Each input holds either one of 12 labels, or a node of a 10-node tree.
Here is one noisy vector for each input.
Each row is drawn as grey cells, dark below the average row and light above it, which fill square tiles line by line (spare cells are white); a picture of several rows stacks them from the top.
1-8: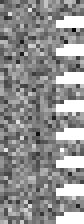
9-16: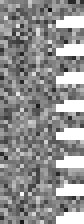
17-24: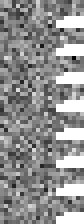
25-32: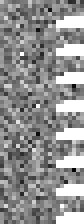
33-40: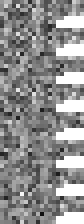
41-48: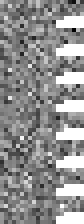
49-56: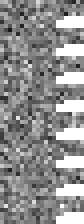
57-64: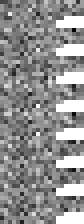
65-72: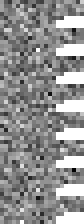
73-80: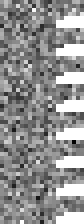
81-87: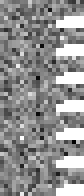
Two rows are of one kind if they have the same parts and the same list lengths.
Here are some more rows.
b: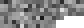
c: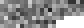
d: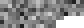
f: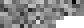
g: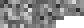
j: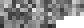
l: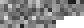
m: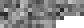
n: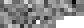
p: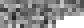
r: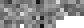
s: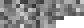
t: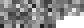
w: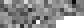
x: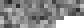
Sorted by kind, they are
b, g, m, r, s, x
c, d, f, j, l, n, p, t, w

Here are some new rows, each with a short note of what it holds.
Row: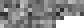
one of 12 labels
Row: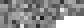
one of 12 labels
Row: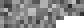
one of 12 labels
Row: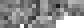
one of 12 labels
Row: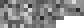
one of 12 labels
